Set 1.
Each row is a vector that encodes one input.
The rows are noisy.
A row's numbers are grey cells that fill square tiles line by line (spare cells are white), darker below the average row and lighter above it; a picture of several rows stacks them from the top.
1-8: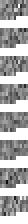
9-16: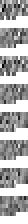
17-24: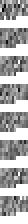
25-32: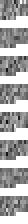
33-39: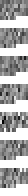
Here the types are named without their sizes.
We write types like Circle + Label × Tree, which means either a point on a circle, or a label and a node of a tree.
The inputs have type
Tree + Unit.
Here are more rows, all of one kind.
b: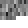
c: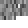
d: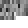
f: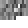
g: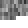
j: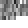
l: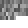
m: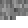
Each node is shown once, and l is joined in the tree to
d and m.
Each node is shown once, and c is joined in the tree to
f, j and m.
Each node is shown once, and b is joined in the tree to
g.
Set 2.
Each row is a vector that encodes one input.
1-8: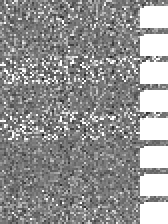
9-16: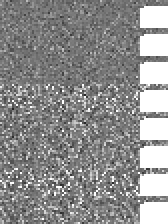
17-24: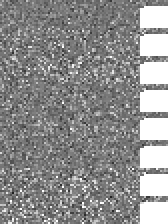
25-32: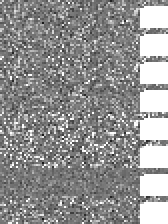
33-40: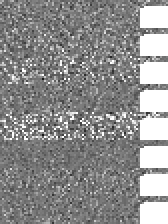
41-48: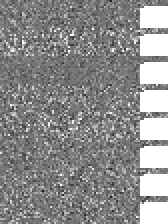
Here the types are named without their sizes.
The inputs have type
Line.
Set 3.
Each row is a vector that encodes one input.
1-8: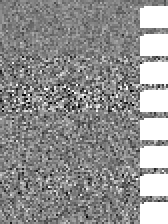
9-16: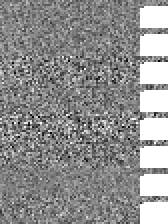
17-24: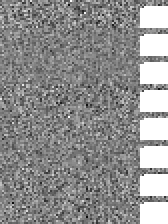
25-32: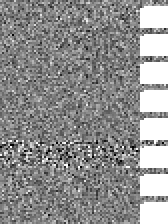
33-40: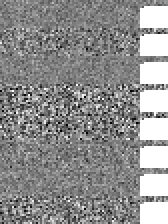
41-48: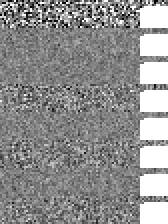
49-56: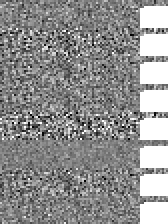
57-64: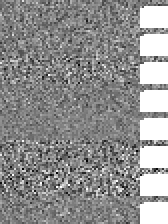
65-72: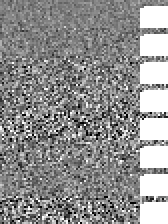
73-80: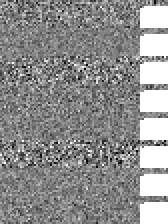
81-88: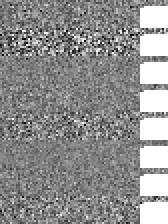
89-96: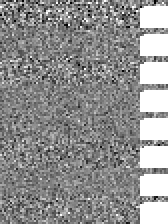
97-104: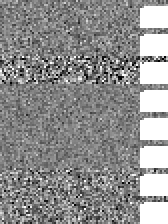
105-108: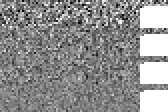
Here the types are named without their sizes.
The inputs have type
Line.
